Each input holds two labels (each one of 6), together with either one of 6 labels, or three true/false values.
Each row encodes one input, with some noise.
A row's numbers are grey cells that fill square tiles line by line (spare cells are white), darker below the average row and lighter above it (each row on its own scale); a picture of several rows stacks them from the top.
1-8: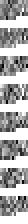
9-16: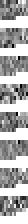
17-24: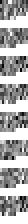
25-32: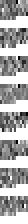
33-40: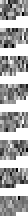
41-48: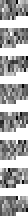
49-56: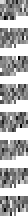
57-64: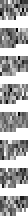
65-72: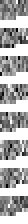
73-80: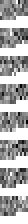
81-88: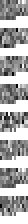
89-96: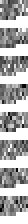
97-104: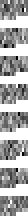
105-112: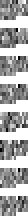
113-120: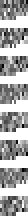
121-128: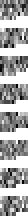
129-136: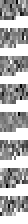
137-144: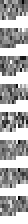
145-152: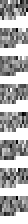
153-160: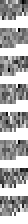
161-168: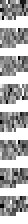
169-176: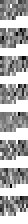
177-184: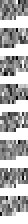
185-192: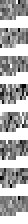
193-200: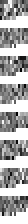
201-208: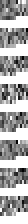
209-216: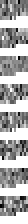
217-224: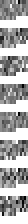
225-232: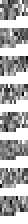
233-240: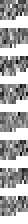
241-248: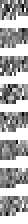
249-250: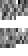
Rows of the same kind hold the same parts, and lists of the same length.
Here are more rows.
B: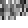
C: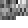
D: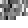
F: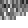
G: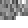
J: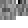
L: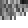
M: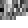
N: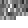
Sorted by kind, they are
B, F, J, L, M, N
C, D, G

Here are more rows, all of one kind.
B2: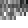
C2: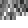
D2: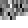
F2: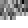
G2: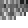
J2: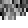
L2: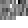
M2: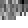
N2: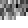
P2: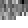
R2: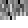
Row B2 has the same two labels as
C2, G2, M2 and P2.
